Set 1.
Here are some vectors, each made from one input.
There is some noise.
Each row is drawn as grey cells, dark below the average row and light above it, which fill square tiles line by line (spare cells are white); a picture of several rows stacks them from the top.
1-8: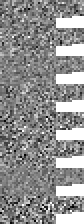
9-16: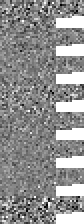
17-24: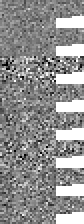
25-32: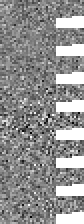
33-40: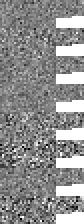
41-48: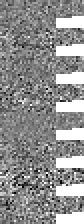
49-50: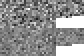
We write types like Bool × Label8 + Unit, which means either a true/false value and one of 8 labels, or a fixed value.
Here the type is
Bool × Bool × Bool × Label6 + Unit.
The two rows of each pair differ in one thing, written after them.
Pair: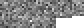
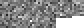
one of the three true/false values
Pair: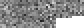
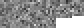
the label
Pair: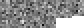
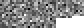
one of the three true/false values
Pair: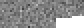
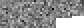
the label
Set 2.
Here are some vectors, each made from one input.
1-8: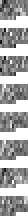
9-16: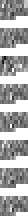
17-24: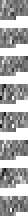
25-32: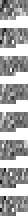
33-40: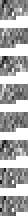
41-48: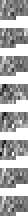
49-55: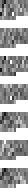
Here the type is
Line6 + Line7.
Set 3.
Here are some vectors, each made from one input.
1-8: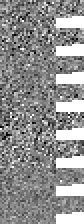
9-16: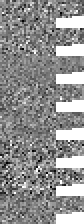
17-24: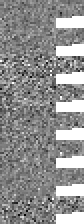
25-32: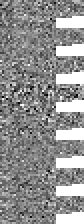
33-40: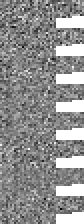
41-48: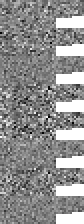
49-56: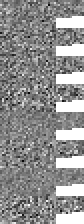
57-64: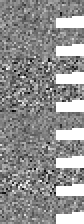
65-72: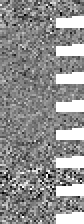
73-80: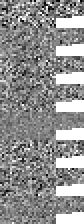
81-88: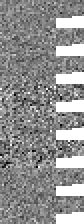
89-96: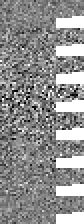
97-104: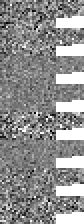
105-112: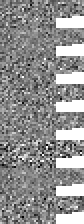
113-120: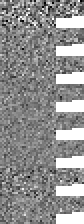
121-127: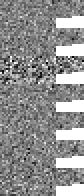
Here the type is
List2(Line15).
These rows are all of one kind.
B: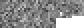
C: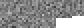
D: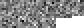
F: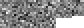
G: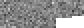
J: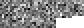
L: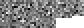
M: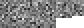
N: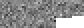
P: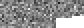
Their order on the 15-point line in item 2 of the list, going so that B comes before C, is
D, N, L, F, M, J, G, P, B, C.
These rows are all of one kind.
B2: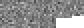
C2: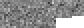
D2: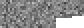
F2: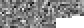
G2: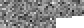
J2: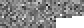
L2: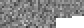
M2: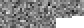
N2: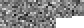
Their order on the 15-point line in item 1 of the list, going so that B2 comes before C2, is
L2, B2, C2, J2, D2, G2, N2, M2, F2.
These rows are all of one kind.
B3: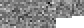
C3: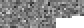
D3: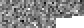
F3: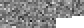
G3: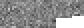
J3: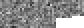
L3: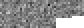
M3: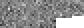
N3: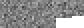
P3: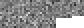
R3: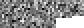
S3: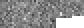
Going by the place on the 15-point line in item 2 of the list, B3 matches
C3, D3 and N3.
